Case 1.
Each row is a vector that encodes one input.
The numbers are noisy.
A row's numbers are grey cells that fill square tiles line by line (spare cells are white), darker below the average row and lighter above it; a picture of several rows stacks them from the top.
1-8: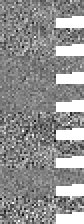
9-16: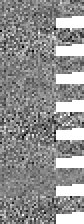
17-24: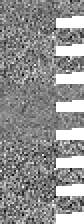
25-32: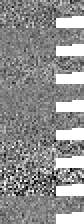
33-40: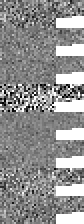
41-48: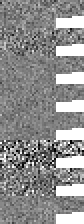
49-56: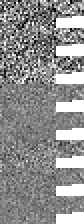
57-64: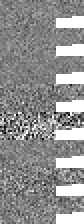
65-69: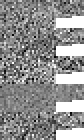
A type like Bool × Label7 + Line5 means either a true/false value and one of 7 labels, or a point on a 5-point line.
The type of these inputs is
Line7 × Tree7.
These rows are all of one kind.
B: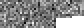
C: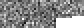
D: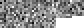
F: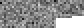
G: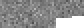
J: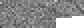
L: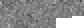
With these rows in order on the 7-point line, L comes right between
B and J.
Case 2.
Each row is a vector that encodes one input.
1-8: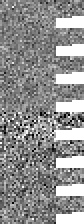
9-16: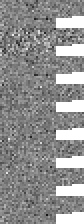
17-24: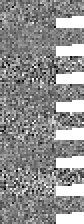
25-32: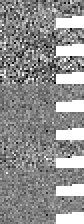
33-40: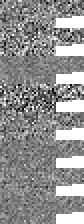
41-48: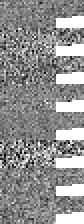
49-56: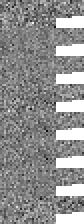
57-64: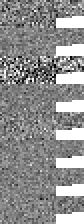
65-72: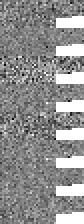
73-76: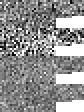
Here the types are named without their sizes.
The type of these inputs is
List(Line).
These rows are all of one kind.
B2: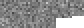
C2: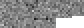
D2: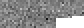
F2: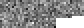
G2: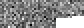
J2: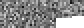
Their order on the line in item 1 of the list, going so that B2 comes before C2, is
F2, B2, C2, D2, G2, J2.
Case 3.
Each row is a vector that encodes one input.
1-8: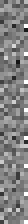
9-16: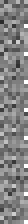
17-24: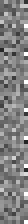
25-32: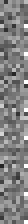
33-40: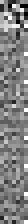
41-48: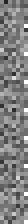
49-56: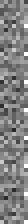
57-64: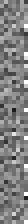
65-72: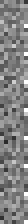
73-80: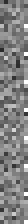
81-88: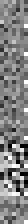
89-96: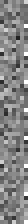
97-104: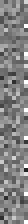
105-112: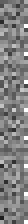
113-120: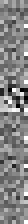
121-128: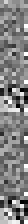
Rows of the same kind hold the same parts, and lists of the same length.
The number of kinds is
2.
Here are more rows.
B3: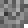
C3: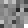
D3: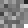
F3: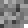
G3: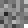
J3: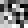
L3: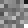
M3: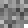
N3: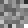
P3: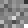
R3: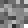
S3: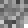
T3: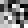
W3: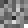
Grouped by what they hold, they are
B3, C3, D3, F3, G3, L3, M3, N3, P3, R3, S3, W3
J3, T3

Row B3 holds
a node of a 15-node tree and a true/false value.
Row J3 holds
a fixed value.
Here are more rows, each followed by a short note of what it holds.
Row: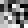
a fixed value
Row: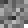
a node of a 15-node tree and a true/false value
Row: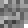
a node of a 15-node tree and a true/false value
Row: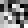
a fixed value
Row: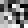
a fixed value
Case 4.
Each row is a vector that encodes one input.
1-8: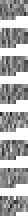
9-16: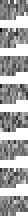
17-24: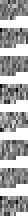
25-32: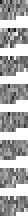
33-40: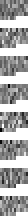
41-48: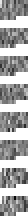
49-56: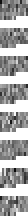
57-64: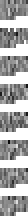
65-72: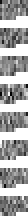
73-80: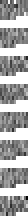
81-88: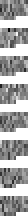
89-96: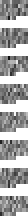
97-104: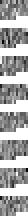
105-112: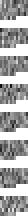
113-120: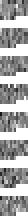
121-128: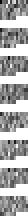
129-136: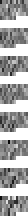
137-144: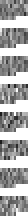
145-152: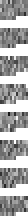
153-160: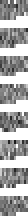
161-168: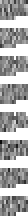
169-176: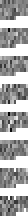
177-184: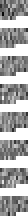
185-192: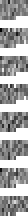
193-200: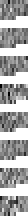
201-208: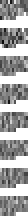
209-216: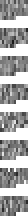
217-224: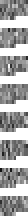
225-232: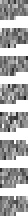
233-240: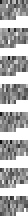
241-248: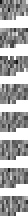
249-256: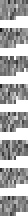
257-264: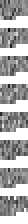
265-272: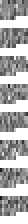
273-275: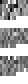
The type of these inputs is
Label5 + Line13.
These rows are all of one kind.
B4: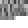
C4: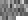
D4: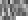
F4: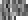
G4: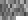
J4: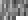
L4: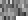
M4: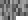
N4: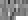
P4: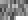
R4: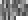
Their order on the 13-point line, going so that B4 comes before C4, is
F4, R4, J4, M4, L4, N4, D4, B4, P4, G4, C4.
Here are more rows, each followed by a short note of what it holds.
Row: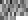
one of 5 labels
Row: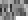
a point on a 13-point line
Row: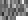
a point on a 13-point line
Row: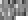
a point on a 13-point line
